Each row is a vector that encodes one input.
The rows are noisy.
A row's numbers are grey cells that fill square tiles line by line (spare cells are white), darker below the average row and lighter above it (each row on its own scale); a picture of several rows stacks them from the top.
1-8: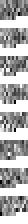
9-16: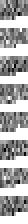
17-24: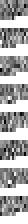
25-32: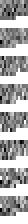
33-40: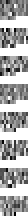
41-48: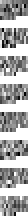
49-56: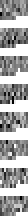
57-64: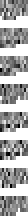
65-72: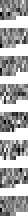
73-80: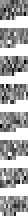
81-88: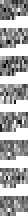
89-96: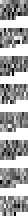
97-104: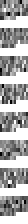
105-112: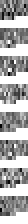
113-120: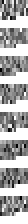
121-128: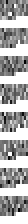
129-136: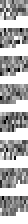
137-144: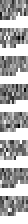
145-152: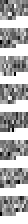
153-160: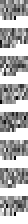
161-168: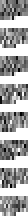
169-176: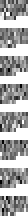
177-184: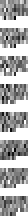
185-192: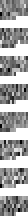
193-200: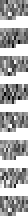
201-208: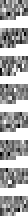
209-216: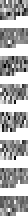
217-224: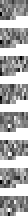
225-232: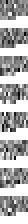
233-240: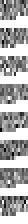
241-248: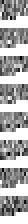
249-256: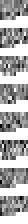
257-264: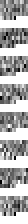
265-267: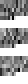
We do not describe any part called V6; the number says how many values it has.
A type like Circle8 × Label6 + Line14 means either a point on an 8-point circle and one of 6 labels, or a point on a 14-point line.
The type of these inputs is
((Bool × Bool × Bool + Unit) × Label8 + Line11) × V6.
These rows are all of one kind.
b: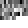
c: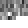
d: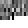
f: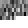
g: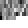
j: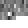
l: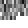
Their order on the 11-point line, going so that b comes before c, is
j, b, d, f, g, c, l.
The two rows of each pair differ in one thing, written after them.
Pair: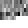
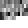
the label
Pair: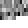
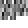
the value of V6
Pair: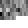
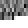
the value of V6
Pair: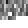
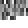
the value of V6
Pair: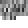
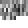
the label
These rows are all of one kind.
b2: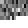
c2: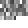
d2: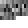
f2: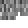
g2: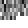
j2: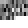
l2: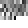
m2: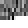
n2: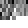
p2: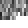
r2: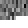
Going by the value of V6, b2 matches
d2, j2, m2 and r2.
